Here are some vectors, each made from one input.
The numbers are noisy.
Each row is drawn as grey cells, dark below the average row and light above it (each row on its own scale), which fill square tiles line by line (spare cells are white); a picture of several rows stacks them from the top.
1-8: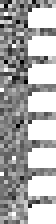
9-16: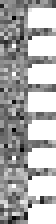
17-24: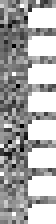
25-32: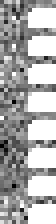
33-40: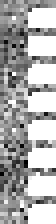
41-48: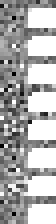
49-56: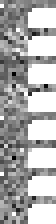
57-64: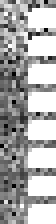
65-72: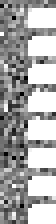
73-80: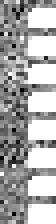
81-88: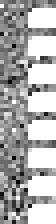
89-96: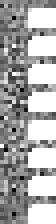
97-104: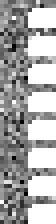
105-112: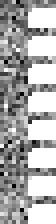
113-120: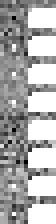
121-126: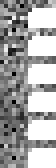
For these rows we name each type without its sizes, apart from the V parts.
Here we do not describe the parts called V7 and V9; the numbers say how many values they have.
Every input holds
a value of V9, together with either two labels, or a value of V7.
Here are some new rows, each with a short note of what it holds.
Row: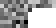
two labels and a value of V9
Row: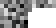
two labels and a value of V9
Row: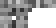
two labels and a value of V9
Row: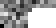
two labels and a value of V9
